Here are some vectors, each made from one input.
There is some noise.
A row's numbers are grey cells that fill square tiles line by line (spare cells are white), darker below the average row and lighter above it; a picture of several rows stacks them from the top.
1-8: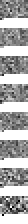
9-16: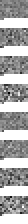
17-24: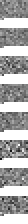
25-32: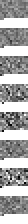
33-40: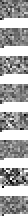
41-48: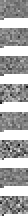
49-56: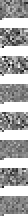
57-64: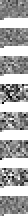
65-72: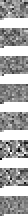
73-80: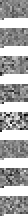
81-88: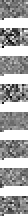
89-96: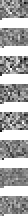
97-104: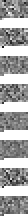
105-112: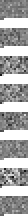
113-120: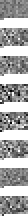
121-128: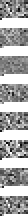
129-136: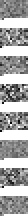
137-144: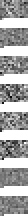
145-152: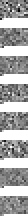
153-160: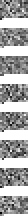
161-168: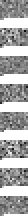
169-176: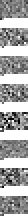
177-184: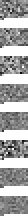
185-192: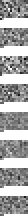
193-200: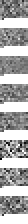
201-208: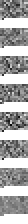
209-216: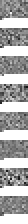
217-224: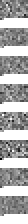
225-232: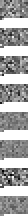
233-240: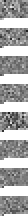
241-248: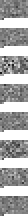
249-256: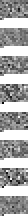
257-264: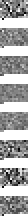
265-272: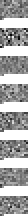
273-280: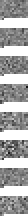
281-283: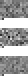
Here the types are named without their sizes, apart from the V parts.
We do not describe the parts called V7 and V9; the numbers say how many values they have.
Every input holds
either a point on each of two lines, or a node of a tree, or three true/false values, a value of V7 and a value of V9.
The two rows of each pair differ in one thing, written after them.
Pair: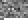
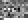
the value of V7
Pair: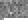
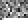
the value of V7
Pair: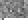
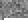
the value of V7
